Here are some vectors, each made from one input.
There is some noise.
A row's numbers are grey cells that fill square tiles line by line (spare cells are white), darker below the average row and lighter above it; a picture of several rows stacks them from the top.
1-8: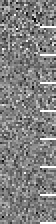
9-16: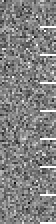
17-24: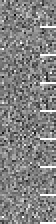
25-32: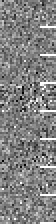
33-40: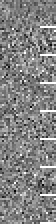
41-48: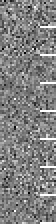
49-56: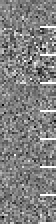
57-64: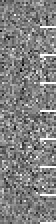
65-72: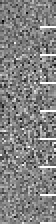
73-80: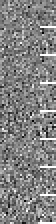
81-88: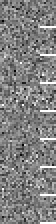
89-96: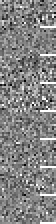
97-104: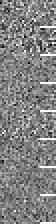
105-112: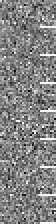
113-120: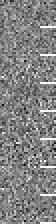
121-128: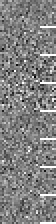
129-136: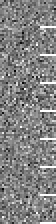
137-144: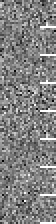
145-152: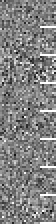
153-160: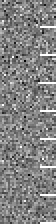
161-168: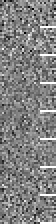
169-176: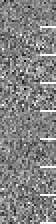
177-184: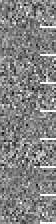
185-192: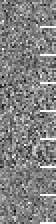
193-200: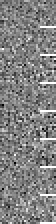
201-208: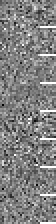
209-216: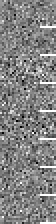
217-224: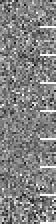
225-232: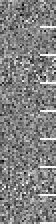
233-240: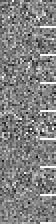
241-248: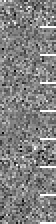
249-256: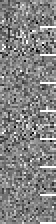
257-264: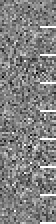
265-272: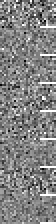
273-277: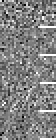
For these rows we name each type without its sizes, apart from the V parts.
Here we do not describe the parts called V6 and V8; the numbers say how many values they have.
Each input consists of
a value of V6, together with either a point on a line, or a true/false value and a value of V8.
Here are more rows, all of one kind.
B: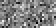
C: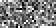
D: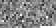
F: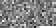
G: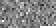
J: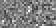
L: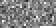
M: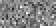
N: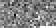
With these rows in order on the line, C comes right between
F and L.
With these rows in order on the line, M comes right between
B and G.
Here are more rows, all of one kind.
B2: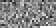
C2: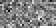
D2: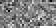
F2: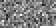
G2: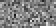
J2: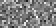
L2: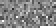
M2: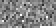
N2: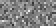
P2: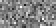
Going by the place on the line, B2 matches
C2, D2 and G2.
